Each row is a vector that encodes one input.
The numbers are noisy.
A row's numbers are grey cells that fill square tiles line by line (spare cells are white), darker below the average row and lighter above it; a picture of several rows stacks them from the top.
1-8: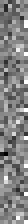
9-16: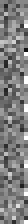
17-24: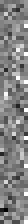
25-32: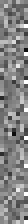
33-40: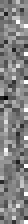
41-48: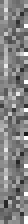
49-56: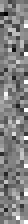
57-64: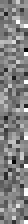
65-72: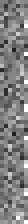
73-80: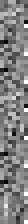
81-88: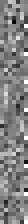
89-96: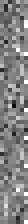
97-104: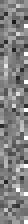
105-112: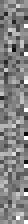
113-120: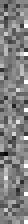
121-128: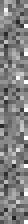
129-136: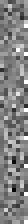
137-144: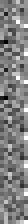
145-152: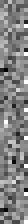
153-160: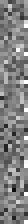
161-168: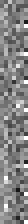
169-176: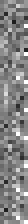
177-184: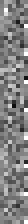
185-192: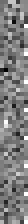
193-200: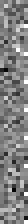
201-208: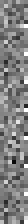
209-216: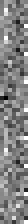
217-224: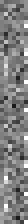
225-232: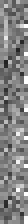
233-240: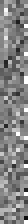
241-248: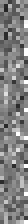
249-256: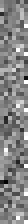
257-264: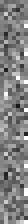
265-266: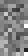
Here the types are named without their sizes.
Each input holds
a label and a true/false value.
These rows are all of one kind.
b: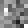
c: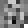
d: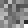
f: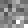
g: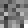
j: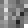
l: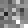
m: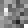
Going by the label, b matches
j and m.
